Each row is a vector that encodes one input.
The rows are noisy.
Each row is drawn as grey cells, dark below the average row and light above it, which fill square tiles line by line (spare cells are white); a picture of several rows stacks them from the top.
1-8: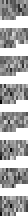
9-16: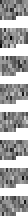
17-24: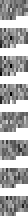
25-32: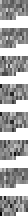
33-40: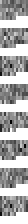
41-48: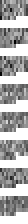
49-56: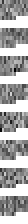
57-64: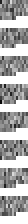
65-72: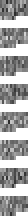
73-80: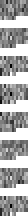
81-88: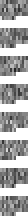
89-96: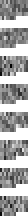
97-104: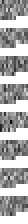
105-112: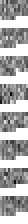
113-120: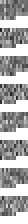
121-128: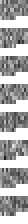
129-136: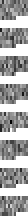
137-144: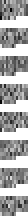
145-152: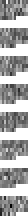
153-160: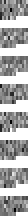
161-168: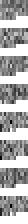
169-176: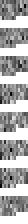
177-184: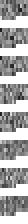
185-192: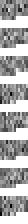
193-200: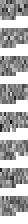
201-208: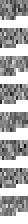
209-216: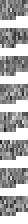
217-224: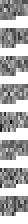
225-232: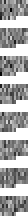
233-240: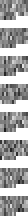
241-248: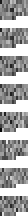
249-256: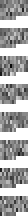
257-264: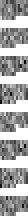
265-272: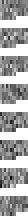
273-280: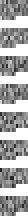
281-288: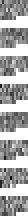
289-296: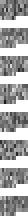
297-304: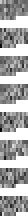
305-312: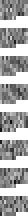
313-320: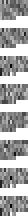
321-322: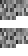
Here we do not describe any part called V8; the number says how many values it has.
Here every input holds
either a point on a 15-point line, or a point on a 17-point line and a value of V8.
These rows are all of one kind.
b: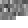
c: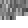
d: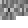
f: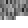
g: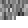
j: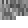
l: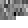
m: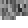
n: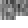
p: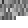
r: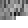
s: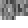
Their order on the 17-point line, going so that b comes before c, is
l, r, g, b, p, d, c, j, f, n, m, s.
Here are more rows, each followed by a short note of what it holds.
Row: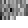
a point on a 15-point line
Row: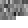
a point on a 17-point line and a value of V8
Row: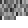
a point on a 15-point line
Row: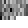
a point on a 15-point line
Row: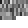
a point on a 15-point line
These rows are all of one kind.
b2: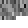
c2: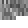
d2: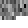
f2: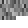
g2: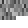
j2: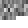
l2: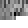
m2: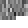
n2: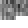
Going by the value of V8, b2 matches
d2, f2 and g2.
